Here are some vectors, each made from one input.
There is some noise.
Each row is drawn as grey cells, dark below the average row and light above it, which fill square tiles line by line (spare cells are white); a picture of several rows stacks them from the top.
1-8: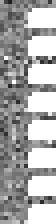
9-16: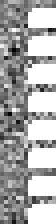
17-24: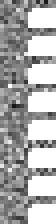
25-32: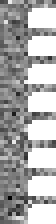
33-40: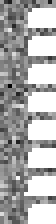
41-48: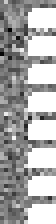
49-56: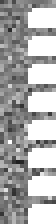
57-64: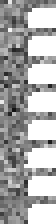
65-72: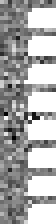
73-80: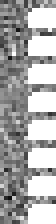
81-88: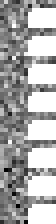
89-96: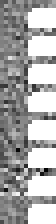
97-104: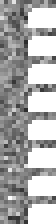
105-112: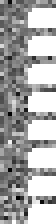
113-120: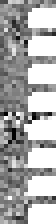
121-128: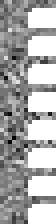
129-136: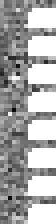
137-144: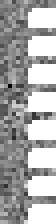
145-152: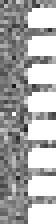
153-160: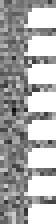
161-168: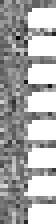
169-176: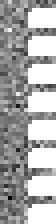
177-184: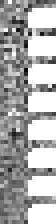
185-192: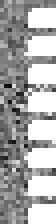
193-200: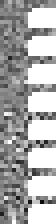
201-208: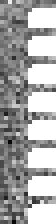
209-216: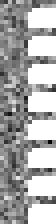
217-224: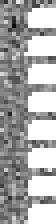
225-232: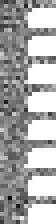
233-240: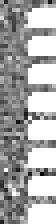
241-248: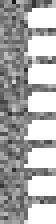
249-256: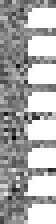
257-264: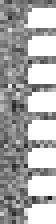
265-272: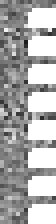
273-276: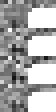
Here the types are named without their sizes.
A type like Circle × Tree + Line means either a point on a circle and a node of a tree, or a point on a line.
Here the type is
(Bool × Bool × Bool + Circle) × (Circle + Unit).
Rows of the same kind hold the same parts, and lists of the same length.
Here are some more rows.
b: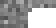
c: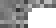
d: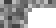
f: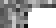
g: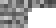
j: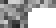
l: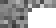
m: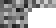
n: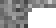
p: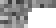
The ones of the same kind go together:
b, f, j, m
c, l, n
d, g
p

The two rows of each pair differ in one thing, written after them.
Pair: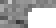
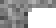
the place on the circle
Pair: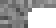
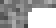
one of the three true/false values
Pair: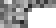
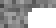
the place on the circle
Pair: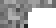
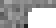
the place on the circle
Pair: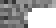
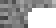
the place on the circle
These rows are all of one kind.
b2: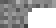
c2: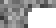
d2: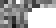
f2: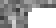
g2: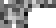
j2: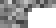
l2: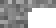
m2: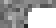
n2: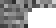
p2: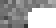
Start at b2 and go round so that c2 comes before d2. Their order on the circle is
b2, j2, c2, p2, d2, g2, l2, f2, n2, m2.
